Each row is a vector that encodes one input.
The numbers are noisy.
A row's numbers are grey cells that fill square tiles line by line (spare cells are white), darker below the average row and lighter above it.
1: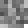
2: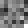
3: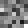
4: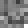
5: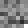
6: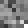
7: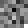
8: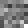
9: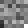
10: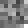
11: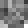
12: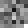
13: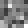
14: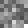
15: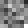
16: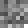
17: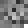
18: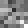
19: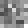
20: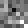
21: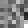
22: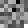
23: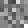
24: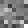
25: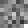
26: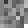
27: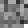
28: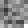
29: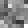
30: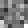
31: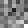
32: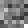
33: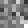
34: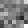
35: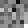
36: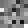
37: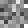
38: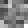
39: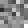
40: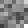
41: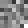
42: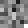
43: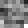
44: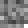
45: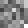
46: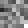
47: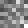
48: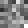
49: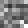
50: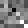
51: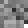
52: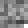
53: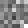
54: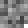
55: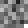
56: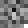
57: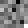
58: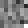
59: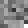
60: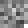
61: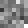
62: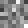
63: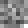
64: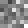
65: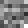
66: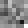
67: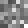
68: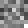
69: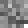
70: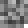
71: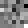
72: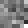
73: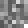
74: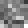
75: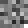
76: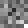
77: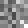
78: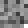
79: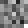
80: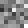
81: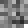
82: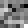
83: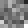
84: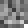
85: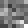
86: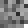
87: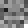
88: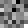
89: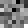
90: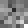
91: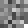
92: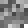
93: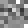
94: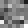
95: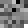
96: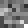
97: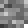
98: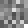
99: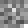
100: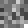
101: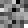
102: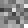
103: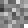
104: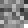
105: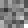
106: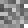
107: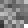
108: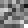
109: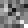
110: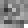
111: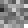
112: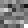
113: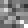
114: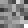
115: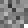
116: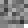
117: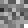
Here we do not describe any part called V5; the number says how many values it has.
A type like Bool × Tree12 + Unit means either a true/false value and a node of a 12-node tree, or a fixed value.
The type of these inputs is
(Line7 + V5) × Line12.
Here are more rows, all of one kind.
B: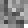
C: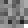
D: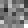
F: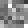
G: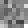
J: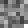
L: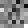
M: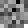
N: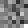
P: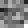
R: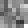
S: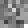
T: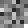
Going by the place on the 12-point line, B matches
G, R and S.
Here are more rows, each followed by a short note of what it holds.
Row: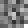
a point on a 12-point line and a value of V5
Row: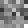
a point on a 7-point line and a point on a 12-point line
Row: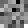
a point on a 12-point line and a value of V5
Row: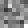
a point on a 12-point line and a value of V5
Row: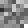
a point on a 7-point line and a point on a 12-point line
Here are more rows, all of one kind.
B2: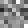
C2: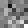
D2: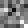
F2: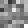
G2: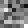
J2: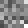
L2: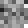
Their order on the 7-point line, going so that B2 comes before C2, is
G2, D2, J2, F2, B2, L2, C2.
